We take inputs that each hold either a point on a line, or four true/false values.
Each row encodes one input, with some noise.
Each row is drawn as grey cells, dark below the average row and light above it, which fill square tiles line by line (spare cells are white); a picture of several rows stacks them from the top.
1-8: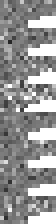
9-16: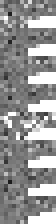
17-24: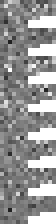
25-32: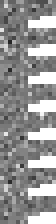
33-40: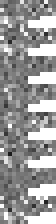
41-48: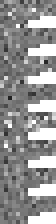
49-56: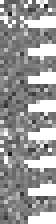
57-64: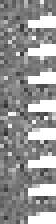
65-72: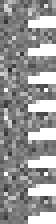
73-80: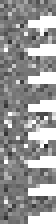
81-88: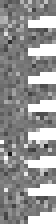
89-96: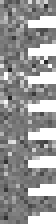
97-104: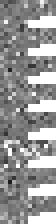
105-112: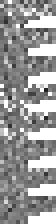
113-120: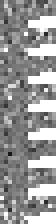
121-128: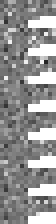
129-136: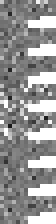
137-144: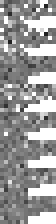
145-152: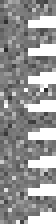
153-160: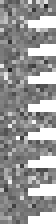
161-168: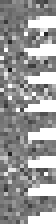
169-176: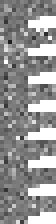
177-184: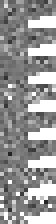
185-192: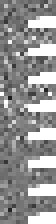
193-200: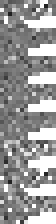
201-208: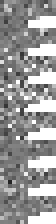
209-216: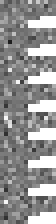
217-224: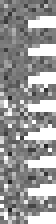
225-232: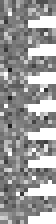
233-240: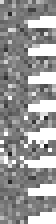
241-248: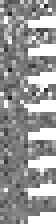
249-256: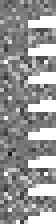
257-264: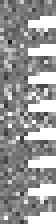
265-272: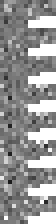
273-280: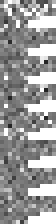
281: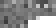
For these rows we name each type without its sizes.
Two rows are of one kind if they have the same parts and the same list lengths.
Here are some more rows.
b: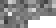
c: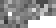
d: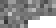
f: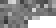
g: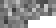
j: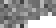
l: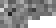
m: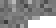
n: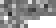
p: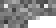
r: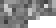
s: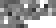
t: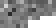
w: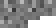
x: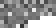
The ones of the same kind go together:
b, c, d, f, g, l, m, n, p, r, t, w
j, s, x

